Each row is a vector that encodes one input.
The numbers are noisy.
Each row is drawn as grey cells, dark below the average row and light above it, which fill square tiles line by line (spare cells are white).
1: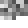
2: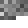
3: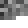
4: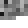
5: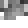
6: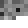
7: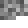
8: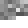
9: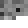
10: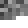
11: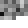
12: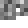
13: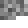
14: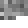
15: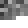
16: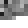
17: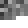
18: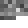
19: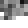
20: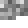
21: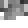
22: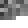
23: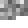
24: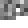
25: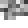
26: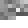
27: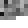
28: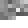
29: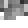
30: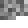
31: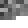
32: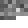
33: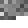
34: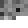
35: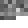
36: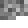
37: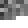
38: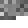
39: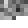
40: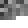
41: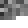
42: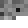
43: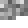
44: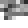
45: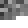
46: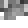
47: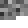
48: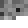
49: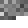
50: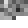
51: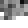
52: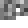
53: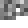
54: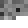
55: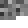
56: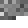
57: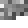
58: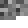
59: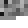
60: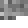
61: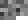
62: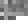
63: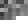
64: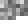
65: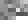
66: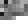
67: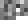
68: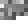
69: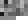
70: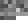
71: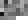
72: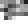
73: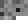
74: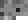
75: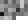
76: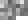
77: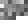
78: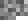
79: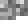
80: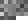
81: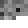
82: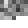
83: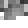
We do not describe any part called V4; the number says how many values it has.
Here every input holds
a true/false value, together with either a point on a 6-point line, or a value of V4.
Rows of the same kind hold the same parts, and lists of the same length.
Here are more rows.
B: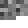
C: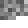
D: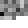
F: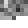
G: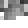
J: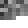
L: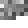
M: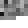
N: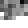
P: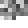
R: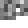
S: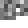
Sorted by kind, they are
B, D, F, G, J, M, N, P
C, L, R, S

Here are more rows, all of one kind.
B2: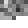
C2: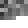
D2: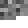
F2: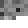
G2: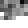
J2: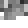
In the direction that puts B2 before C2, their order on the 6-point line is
G2, J2, B2, F2, D2, C2.
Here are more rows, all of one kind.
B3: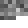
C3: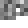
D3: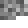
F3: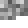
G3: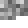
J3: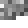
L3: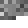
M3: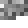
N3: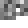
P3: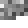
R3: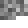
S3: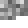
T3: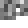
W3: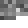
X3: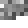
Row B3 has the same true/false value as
D3, L3, R3 and W3.
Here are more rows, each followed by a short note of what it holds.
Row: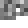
a true/false value and a value of V4
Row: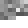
a true/false value and a value of V4
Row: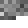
a true/false value and a value of V4
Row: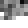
a point on a 6-point line and a true/false value
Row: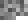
a true/false value and a value of V4
